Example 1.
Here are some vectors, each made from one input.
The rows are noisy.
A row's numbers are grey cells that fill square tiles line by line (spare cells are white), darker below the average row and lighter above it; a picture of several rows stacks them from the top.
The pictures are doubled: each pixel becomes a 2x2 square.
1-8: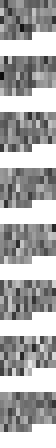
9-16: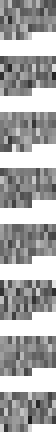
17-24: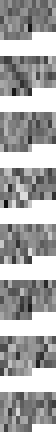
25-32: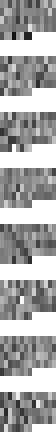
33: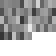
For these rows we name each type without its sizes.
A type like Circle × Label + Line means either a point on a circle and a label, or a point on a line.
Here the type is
Line.
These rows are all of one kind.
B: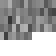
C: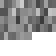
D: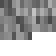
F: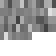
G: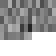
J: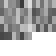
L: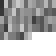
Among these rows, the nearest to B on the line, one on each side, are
G and J.
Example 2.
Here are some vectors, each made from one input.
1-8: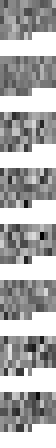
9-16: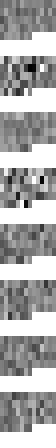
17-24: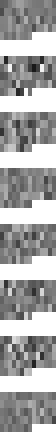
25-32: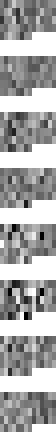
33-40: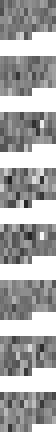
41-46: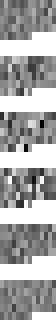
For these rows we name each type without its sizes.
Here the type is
Label.
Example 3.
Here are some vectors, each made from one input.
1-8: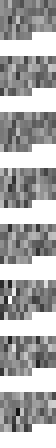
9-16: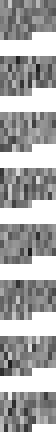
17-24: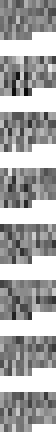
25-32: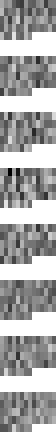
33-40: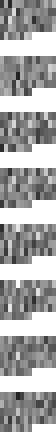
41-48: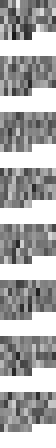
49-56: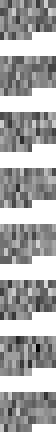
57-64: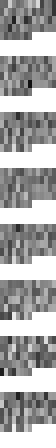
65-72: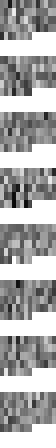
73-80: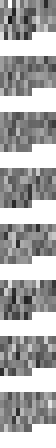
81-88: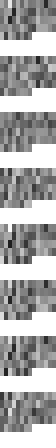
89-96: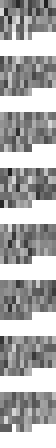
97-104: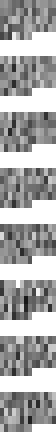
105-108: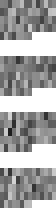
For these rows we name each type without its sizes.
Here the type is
Line.
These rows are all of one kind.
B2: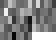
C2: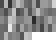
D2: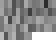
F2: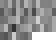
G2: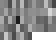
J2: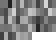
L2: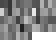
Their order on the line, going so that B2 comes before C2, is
F2, D2, B2, L2, G2, J2, C2.
